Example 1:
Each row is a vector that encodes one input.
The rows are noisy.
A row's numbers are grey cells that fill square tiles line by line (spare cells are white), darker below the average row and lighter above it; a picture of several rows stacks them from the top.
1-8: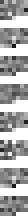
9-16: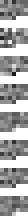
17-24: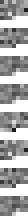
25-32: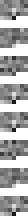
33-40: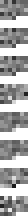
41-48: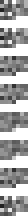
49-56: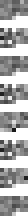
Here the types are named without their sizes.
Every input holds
a point on a line.
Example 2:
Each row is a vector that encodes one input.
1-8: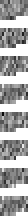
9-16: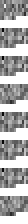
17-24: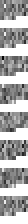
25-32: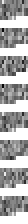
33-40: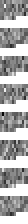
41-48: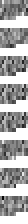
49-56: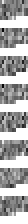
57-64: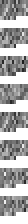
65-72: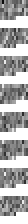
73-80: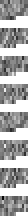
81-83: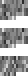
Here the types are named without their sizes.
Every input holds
a point on a circle.
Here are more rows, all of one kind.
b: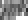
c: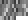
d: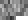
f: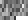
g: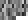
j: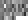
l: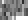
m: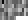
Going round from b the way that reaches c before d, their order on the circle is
b, l, f, c, m, d, g, j.
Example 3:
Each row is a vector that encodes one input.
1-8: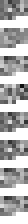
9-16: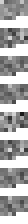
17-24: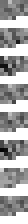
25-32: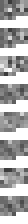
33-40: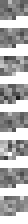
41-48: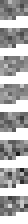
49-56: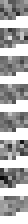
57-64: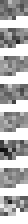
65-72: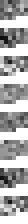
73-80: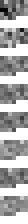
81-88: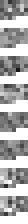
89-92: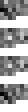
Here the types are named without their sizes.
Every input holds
a point on each of two lines.
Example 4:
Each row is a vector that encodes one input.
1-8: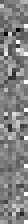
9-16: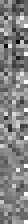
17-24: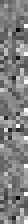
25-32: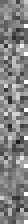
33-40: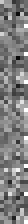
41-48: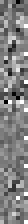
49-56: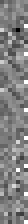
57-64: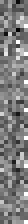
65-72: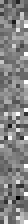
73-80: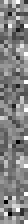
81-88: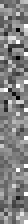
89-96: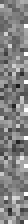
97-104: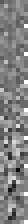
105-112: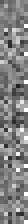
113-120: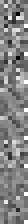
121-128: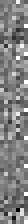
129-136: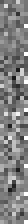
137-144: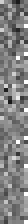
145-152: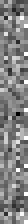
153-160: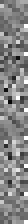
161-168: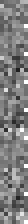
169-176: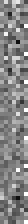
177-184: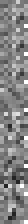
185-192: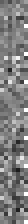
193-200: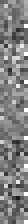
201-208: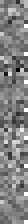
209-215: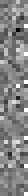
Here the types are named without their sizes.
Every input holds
a point on a line.
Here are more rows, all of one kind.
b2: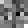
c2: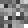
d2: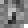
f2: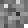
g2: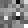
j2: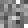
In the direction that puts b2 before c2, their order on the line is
b2, d2, g2, c2, f2, j2.
